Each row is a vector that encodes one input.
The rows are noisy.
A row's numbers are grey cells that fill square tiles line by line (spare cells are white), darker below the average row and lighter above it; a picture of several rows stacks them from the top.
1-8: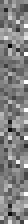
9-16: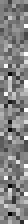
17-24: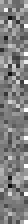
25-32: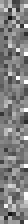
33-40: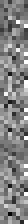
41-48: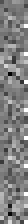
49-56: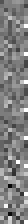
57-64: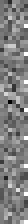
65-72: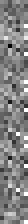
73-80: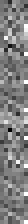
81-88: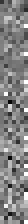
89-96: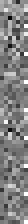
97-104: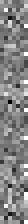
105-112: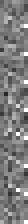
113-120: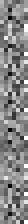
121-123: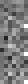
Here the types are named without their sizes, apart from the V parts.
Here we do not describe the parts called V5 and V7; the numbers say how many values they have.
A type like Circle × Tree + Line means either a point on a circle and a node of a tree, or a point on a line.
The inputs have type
(Circle + Line) × V5 + V7.
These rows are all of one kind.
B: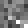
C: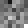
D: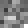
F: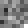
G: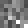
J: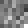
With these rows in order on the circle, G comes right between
B and C.
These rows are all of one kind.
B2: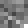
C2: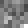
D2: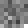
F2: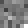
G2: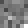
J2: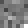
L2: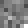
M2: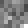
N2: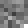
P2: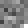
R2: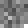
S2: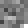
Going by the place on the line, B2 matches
P2 and R2.
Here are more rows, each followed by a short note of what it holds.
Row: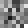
a value of V7
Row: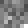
a point on a line and a value of V5
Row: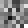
a value of V7
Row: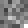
a point on a circle and a value of V5
